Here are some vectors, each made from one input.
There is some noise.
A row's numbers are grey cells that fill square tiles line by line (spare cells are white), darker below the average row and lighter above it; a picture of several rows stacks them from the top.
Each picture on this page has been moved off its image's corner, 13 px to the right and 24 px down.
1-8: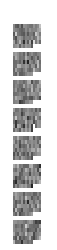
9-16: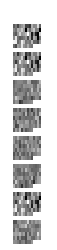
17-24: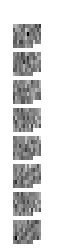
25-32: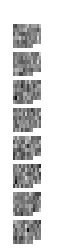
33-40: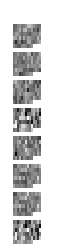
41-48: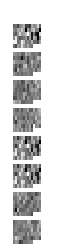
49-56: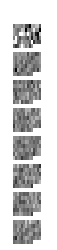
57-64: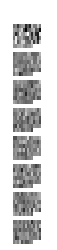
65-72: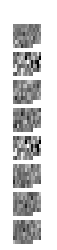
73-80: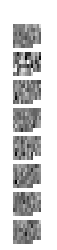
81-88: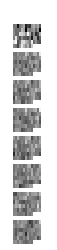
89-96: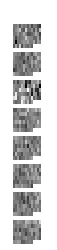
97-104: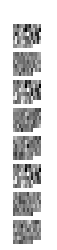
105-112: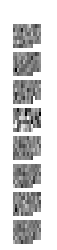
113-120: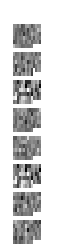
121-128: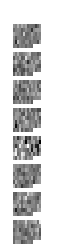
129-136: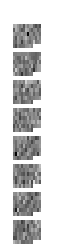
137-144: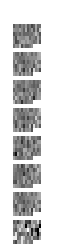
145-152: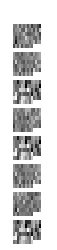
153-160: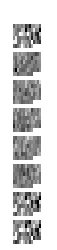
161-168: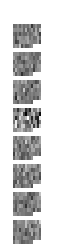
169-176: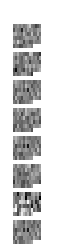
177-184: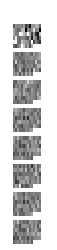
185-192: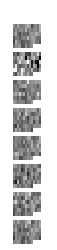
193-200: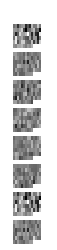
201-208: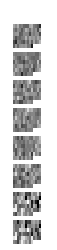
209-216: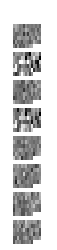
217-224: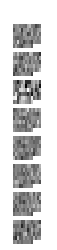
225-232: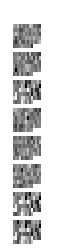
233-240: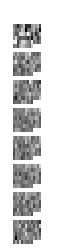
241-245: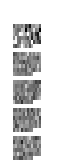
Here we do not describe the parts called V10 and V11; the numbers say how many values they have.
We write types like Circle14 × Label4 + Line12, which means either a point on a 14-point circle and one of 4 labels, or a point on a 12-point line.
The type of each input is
(Line6 + V10) × V11 + Tree8.
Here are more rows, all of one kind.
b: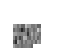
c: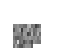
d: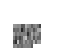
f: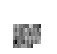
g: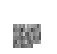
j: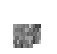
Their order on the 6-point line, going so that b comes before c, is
b, g, d, c, f, j.
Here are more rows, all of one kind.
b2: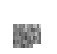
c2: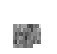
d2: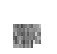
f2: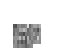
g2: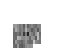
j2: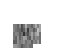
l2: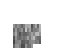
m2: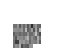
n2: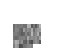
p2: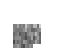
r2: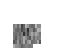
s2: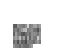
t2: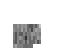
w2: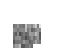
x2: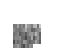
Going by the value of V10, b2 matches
m2, p2, s2 and x2.
